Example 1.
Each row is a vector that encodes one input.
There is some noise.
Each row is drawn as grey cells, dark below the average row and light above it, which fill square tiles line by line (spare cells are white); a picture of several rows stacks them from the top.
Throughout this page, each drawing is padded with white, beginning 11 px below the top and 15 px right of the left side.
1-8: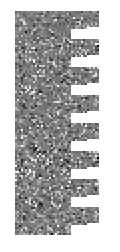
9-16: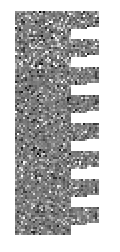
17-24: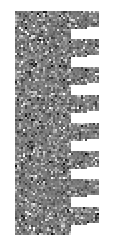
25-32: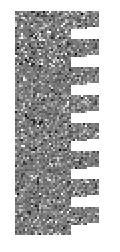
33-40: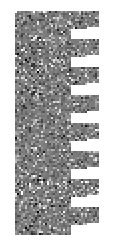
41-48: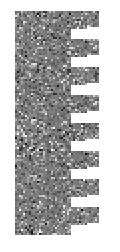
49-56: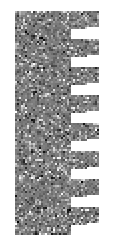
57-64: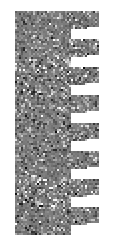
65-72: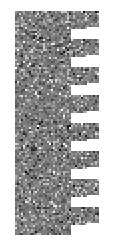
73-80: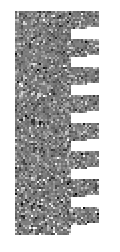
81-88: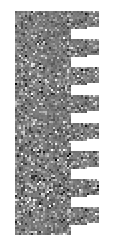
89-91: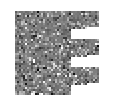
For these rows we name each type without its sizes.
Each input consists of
a point on a line, together with either a fixed value, or three true/false values.
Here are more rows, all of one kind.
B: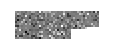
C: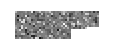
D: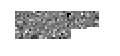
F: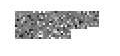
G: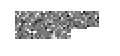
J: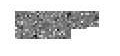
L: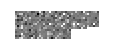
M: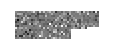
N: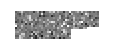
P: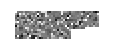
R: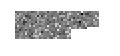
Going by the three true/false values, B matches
D, F, J and M.
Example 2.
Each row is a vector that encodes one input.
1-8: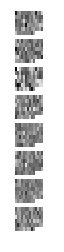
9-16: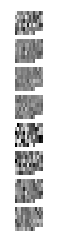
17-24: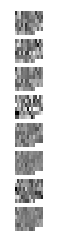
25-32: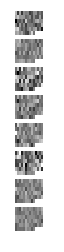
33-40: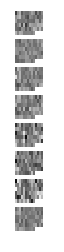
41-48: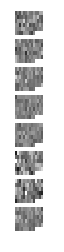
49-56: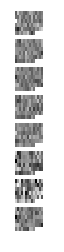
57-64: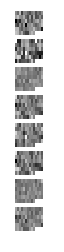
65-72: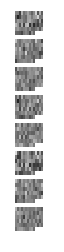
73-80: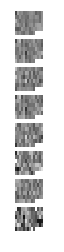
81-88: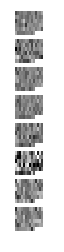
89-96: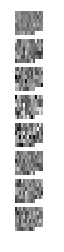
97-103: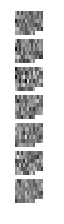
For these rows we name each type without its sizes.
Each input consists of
a point on a line and a true/false value.
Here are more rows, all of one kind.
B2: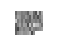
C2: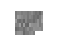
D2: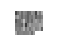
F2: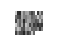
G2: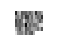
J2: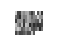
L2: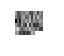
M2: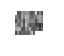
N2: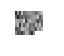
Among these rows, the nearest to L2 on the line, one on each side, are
G2 and M2.
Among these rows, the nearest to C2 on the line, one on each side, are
F2 and M2.
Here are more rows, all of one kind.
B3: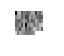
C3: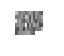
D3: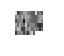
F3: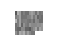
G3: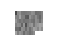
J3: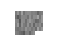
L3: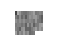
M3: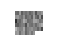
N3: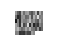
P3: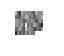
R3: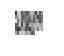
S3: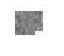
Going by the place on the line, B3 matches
F3, L3 and R3.
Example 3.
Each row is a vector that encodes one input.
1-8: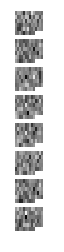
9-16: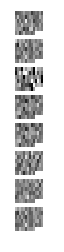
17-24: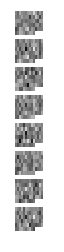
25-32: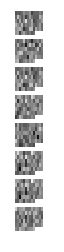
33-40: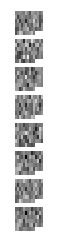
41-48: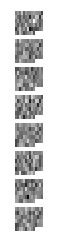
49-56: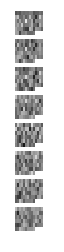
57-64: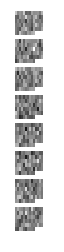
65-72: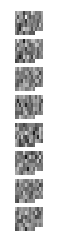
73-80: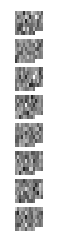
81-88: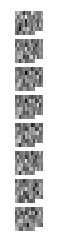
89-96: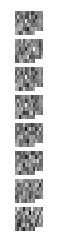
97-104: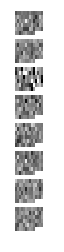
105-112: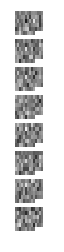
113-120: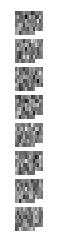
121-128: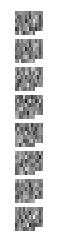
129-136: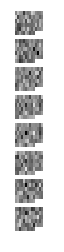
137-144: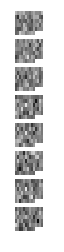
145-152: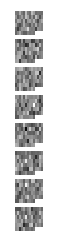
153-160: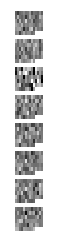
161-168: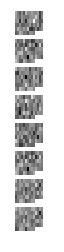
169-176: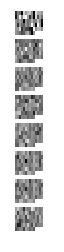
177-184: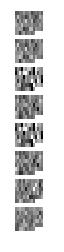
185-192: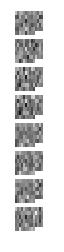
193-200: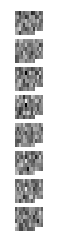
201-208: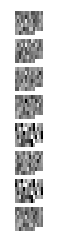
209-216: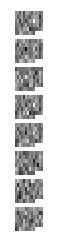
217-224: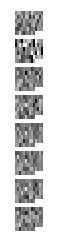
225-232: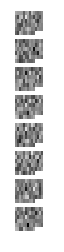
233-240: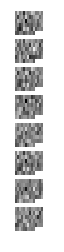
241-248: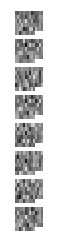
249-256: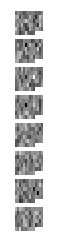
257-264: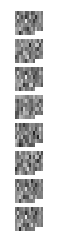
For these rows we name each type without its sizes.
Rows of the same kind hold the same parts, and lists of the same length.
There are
3 kinds of row.
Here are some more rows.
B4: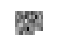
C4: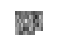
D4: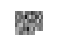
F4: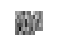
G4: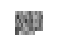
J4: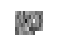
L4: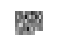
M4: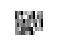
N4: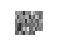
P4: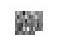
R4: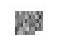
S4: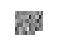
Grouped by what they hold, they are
B4, C4, D4, L4
F4, G4, J4, N4, P4, R4, S4
M4

